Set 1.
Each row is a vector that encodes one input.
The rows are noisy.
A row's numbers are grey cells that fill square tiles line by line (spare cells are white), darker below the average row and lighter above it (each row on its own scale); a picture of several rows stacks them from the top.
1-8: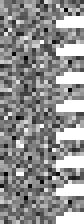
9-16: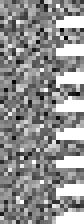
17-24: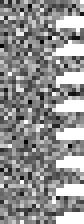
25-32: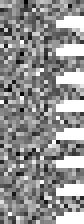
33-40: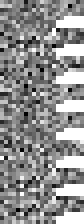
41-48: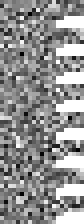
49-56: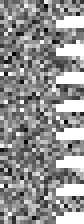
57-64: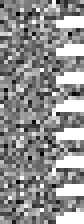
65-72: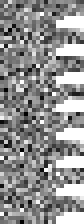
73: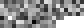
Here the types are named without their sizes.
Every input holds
a label.
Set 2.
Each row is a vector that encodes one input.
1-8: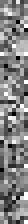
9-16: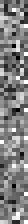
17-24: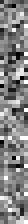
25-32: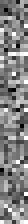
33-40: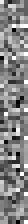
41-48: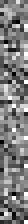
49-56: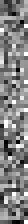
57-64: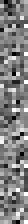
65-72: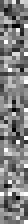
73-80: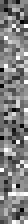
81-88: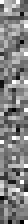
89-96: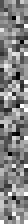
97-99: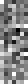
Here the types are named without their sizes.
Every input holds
three true/false values.
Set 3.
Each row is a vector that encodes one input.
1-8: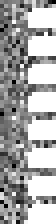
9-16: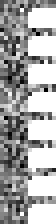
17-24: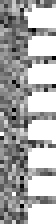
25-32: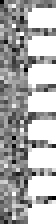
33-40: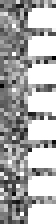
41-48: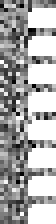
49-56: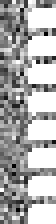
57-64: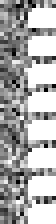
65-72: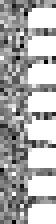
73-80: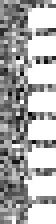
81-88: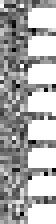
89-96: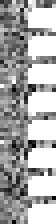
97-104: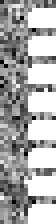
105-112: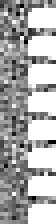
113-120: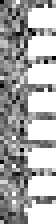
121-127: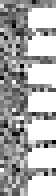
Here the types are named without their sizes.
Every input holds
five true/false values.
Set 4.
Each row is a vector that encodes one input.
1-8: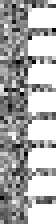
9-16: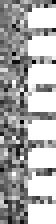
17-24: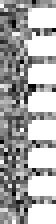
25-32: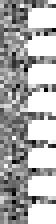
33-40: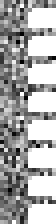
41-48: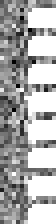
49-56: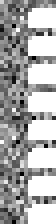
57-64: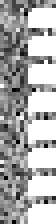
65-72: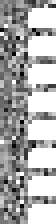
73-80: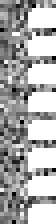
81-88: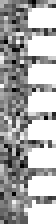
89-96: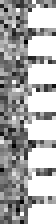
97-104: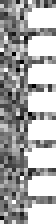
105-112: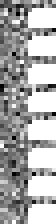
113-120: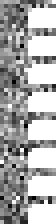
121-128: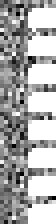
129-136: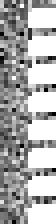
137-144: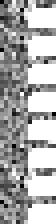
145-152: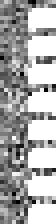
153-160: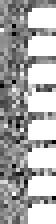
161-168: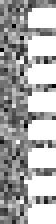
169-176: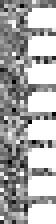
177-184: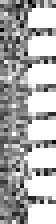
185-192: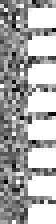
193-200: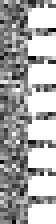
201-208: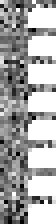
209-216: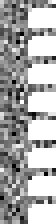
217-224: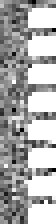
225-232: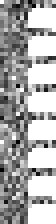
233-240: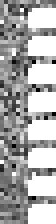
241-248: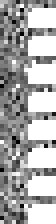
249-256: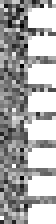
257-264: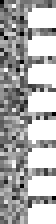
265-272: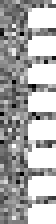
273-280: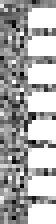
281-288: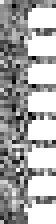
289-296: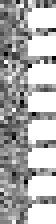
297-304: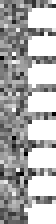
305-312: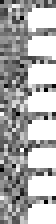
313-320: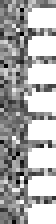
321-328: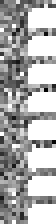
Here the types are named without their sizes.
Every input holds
five true/false values.
